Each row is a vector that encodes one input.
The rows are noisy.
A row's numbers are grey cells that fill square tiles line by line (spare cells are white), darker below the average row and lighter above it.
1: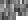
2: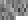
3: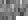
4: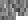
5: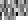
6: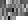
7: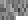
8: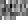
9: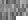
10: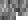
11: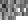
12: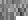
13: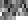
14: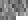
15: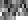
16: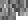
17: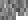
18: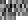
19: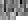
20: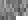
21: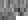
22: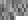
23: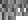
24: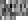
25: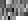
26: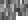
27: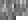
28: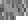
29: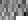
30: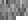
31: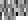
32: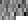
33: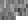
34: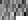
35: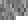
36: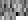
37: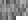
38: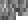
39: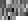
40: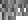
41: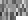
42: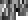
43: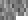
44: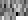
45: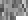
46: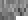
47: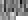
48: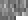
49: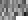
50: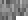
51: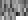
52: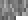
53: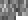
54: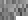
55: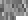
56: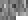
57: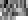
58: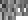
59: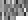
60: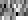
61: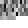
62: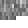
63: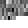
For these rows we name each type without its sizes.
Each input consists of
either a label, or a point on each of two lines.
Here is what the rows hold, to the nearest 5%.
About 45% of them hold a label. The rest hold a point on each of two lines.
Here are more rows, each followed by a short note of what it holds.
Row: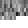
a label
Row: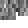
a point on each of two lines
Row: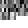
a label
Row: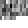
a label
